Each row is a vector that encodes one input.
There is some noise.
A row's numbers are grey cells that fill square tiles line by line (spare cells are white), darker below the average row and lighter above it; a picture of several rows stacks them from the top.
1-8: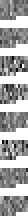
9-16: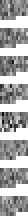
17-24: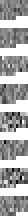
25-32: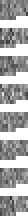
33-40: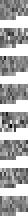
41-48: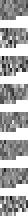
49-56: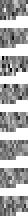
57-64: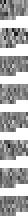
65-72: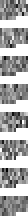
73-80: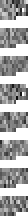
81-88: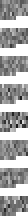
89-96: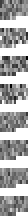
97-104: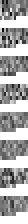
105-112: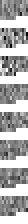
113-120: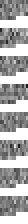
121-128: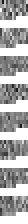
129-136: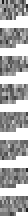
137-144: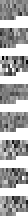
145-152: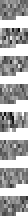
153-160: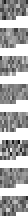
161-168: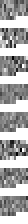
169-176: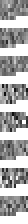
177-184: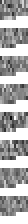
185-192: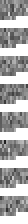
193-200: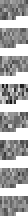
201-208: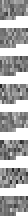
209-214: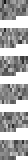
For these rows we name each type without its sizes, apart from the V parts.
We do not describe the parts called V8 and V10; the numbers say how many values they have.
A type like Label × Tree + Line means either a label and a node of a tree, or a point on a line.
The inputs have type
(Circle + V8) × V10 + Line × Line.
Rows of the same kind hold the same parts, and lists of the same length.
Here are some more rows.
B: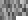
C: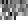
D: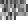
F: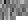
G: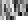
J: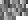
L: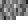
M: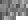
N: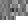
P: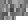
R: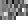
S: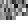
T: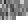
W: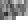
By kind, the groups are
B, G, J, M, N
C, D, R, S
F, L, P, T, W

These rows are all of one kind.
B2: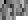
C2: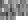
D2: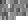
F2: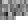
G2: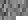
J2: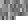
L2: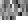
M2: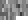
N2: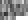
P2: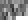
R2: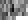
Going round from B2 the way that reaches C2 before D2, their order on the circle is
B2, G2, M2, L2, C2, P2, F2, N2, J2, R2, D2.
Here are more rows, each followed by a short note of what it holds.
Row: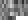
a value of V8 and a value of V10
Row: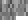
a value of V8 and a value of V10
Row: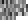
a point on each of two lines
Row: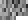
a point on each of two lines
